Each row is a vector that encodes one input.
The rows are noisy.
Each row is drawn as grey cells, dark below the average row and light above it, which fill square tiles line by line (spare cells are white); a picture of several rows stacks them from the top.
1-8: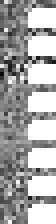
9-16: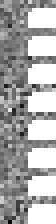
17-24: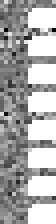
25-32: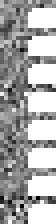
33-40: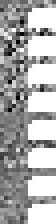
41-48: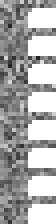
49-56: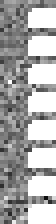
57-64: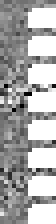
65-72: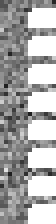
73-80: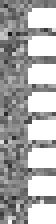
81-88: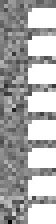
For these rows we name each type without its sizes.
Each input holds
a point on a line, together with either a label, or three true/false values.
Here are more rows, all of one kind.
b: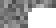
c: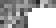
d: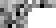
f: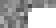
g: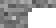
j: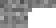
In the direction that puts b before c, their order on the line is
b, f, c, j, g, d.
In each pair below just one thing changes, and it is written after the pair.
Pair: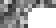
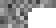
one of the three true/false values
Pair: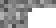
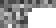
the place on the line
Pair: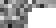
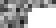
one of the three true/false values
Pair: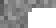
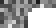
one of the three true/false values
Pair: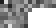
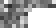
the place on the line
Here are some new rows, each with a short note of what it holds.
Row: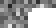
a point on a line and three true/false values
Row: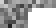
a point on a line and three true/false values
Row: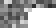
a point on a line and three true/false values
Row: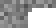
a label and a point on a line
